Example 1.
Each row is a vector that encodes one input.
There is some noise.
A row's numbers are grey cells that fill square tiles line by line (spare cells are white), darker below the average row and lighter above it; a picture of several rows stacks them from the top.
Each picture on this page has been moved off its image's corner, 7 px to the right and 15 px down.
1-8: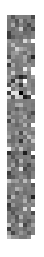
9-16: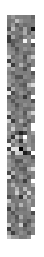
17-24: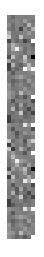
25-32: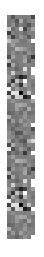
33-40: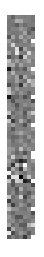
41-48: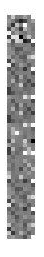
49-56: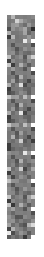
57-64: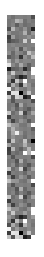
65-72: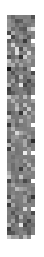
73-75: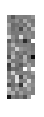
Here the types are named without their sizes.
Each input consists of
a list of points on a line.
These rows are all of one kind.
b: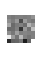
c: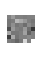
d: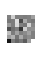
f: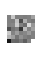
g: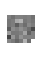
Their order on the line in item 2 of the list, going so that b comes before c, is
b, g, c, f, d.
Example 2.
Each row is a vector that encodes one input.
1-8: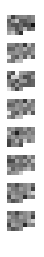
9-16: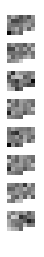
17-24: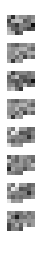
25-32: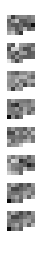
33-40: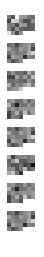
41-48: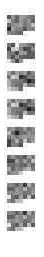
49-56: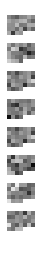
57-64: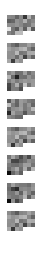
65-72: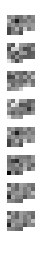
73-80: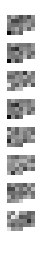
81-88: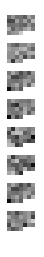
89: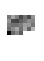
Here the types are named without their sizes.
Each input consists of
either a point on a circle, or a point on a line.
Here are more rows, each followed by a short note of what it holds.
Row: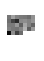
a point on a line
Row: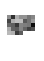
a point on a circle
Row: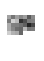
a point on a circle
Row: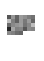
a point on a line
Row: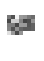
a point on a circle
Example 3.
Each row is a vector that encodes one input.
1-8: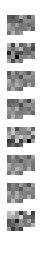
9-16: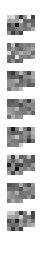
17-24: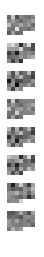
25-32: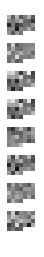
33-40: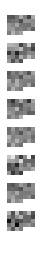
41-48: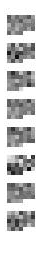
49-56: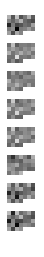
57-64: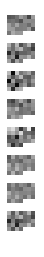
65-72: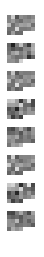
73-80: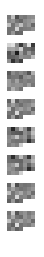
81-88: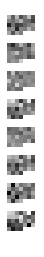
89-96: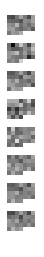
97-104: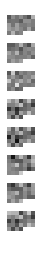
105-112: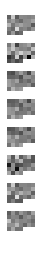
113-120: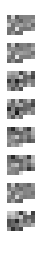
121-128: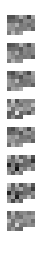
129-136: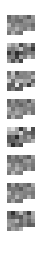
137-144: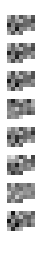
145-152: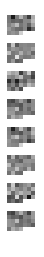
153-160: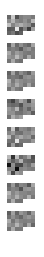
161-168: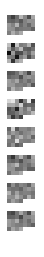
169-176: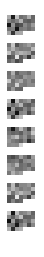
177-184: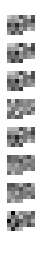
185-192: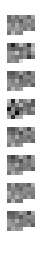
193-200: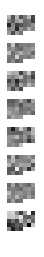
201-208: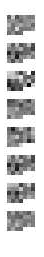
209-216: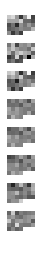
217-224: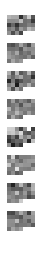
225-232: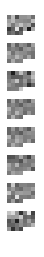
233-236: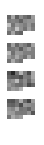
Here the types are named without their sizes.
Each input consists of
a point on a line and a true/false value.
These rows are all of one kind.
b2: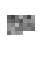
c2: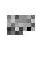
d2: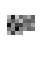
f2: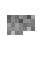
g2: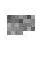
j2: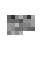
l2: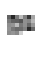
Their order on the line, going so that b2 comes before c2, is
l2, d2, j2, b2, g2, f2, c2.
